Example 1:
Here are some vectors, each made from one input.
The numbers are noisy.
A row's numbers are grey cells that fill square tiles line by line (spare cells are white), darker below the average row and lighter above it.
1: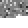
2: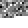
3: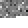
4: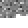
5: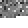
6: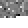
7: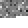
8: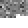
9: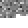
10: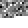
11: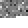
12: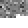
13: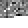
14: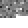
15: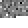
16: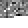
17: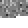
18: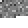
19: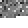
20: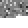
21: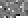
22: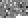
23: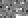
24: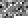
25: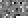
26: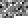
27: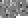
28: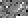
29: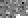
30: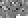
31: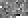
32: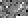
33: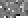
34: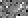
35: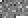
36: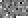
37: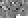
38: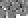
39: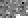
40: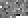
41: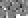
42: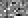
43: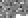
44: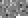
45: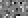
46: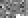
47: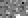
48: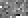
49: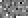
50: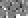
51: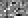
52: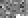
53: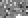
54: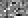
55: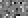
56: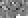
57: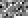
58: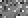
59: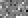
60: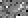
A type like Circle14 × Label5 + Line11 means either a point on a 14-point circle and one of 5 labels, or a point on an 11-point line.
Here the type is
Bool × (Tree8 + Unit).
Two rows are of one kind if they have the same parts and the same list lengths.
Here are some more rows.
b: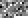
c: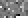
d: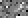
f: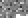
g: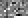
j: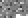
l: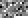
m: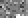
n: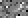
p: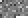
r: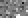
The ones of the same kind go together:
b, g, l
c, d, f, j, m, n, p, r

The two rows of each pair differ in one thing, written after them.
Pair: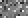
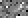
the node of the tree
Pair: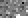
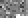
the node of the tree
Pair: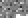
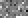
the true/false value
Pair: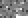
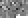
the node of the tree
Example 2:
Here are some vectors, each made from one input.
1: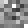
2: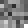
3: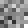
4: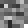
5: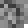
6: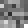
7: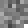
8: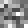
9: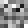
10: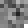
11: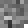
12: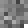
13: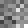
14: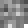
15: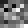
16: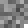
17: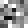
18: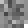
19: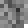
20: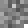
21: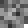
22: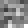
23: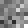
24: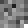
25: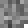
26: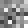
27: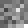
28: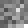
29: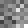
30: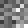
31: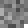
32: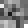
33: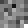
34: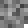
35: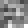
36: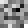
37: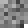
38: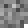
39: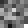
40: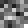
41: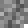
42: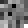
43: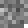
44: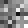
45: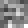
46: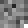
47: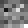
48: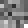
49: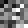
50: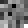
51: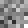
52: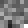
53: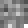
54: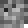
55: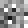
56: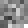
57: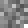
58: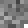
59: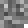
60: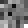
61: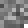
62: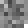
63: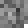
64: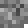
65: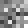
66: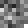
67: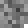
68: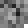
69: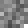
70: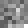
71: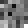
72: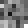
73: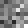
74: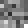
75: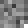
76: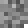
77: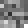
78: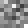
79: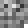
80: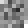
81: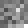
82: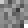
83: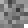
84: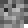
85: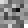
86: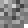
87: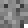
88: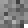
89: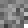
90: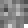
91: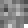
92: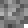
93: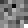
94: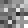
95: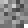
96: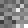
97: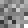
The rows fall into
2 kinds.
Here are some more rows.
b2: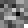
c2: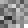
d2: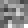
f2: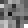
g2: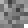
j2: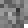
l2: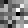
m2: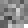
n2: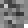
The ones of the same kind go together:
b2, g2, j2, n2
c2, d2, f2, l2, m2

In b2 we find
a point on a 6-point line and a point on an 8-point line.
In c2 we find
a point on a 9-point line.
